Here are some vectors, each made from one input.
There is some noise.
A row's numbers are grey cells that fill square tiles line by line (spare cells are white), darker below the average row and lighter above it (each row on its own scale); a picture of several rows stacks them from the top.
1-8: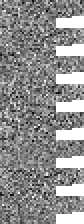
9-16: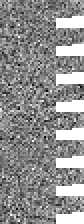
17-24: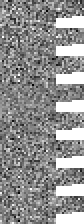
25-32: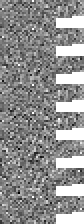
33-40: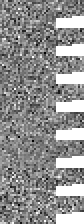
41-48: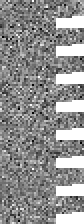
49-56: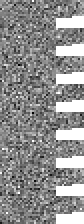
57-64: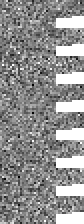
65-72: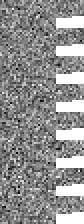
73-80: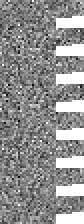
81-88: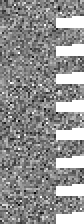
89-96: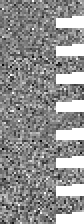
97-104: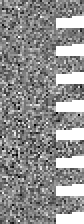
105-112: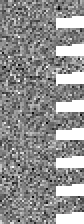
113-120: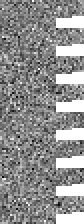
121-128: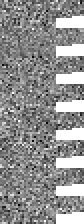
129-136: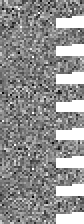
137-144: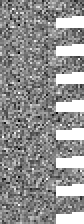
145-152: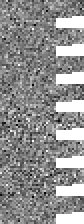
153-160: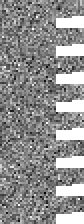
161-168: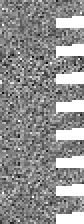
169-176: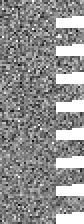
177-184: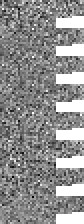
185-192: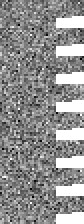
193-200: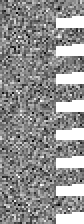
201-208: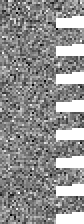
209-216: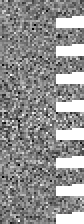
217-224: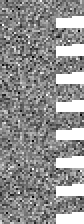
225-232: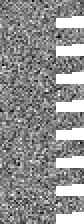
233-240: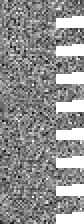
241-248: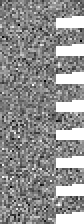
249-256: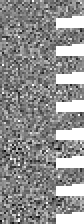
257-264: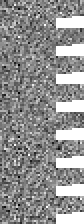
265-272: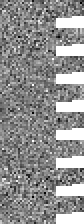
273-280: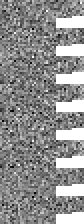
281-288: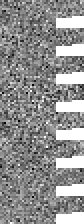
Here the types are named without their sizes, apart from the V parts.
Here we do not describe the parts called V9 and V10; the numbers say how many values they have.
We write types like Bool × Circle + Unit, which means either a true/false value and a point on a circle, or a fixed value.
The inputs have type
Bool × (Line × (Line + V10) + V9).
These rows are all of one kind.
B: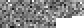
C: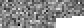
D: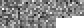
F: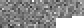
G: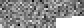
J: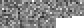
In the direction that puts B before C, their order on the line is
F, B, C, G, D, J.
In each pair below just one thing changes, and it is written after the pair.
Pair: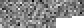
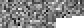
the value of V10
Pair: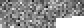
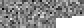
the place on the line
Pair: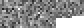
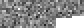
the place on the line
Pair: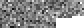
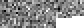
the place on the line
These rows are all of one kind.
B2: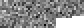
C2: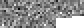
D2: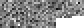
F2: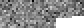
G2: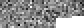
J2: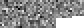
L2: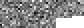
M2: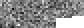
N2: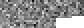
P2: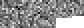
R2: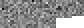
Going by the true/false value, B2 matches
F2, G2, N2 and R2.
